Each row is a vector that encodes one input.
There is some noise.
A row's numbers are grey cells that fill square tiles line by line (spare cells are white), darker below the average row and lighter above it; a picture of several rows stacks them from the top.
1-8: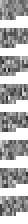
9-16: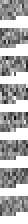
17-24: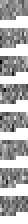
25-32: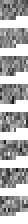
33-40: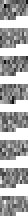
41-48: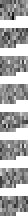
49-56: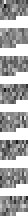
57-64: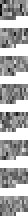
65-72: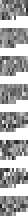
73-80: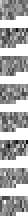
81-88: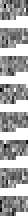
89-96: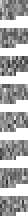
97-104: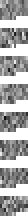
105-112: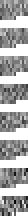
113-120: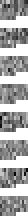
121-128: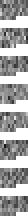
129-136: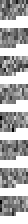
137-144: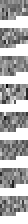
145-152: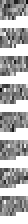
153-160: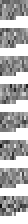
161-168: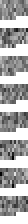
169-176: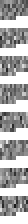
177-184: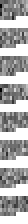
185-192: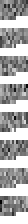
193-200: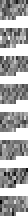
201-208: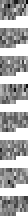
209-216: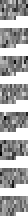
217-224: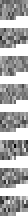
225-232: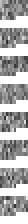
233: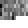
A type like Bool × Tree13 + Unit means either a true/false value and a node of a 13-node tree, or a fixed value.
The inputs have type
Line9 + Line10.
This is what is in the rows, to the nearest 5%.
About 45% of them hold a point on a 9-point line. The rest hold a point on a 10-point line.
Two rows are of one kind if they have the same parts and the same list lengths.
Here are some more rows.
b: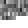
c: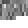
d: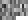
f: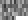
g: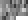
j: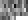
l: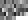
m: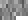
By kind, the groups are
b, f, g, j
c, d, l, m

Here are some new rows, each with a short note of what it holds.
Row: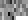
a point on a 10-point line
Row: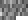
a point on a 9-point line
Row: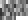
a point on a 10-point line
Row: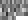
a point on a 9-point line
